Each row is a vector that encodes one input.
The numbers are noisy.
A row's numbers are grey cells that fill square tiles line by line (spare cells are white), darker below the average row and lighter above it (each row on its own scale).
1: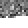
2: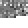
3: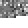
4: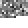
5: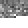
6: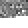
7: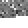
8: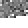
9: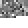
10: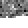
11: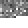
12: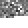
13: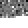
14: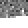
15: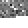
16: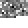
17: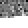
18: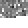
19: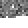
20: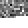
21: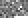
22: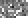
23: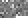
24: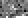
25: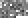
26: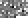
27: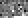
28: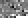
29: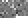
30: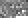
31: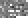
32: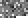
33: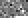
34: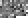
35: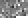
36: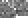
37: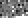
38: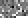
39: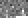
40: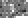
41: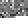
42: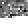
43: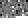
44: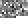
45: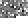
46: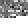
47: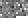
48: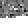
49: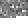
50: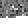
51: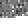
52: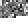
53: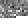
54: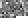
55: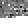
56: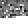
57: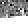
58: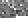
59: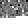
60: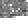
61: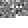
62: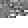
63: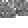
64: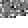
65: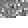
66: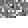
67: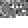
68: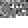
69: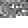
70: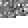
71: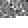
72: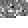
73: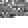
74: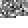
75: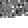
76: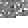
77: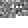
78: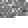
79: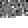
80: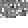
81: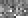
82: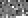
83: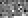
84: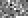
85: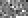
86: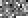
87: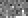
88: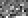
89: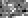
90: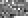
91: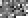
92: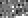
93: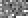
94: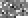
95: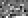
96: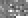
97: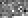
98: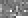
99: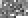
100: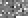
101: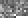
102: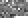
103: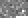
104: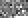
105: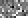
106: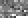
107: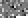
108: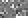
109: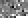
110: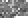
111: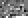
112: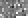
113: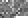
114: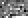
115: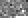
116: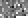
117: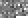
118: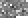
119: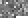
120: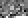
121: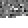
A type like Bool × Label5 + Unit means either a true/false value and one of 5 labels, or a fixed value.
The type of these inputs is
Bool × Bool × Bool + Line11.
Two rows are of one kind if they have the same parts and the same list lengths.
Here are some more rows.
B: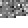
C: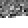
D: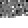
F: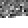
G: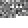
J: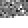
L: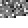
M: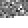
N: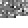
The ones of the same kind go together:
B, L, N
C, D, F, G, J, M

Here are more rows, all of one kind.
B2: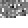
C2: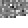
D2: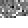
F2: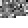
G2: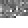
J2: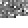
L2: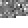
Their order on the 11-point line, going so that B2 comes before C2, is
G2, D2, B2, C2, F2, L2, J2.
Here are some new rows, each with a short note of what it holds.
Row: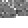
three true/false values
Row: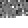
three true/false values
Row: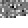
a point on an 11-point line
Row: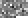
a point on an 11-point line
